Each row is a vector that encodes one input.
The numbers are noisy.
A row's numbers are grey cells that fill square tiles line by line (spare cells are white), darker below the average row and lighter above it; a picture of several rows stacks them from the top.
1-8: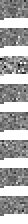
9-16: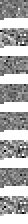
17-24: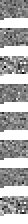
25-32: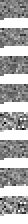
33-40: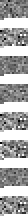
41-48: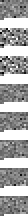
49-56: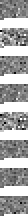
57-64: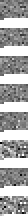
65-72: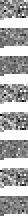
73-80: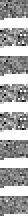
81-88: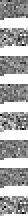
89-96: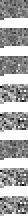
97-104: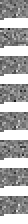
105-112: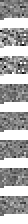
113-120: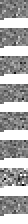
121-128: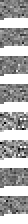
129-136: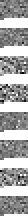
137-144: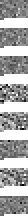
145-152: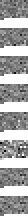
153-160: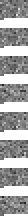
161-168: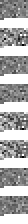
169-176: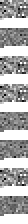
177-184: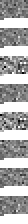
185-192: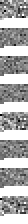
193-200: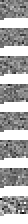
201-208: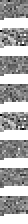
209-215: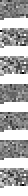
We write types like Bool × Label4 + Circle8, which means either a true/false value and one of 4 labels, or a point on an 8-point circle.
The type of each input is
(Circle5 + Unit) × (Circle6 + Unit) × Line4 × Line5 + List2(Line6).
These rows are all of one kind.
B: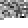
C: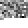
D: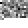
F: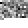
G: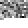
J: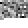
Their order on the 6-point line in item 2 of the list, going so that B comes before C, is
J, B, G, D, F, C.
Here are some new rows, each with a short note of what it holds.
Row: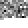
a list of one item
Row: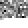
a list of one item
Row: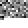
the empty list
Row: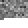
a point on a 5-point circle, a point on a 4-point line and a point on a 5-point line
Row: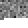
a point on a 5-point circle, a point on a 4-point line and a point on a 5-point line
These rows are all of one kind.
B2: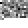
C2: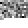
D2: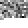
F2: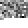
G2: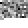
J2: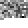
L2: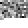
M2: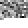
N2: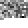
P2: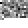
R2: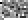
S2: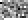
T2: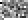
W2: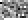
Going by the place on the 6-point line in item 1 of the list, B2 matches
P2, R2 and T2.
